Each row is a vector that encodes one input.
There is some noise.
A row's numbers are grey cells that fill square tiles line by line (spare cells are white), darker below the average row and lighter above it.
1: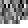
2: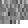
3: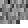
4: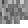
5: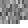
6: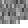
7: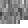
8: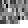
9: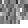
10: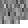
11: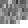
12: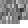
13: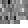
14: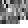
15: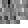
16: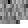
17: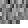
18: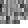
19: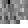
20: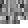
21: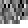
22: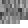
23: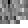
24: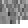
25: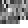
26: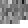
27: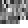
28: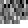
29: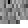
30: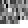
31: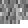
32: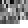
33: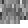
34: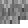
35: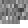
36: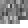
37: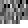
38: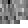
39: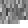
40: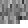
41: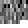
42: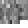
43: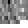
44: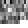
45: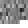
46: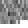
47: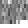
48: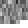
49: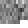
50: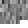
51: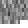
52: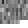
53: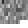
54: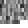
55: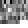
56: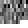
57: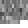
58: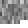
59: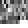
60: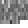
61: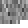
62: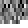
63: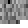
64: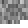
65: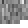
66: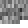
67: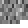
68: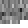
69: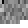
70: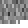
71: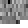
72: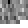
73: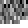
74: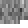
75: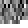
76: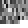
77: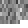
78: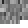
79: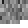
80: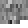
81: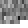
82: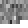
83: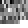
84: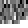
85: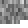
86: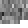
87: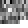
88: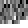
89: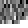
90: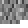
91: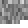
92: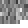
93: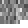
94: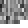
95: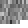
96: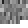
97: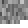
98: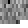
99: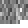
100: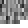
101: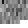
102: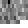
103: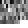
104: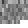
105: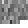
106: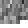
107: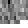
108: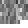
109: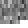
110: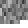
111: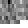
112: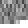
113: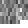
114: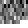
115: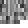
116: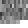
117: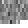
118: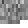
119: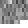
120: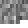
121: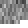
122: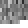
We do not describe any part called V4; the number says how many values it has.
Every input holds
either a true/false value and a value of V4, or a list of up to three points on a 5-point line.
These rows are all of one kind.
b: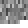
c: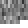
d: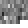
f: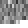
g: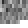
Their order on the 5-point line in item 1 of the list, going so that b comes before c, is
g, b, d, c, f.
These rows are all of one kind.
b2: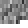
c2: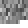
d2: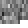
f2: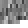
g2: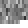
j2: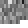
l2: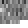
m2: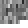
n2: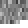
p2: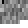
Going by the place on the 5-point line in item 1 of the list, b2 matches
d2, f2 and m2.
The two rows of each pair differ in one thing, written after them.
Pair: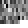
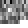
the value of V4
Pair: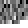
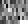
the true/false value
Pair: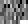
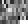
the true/false value
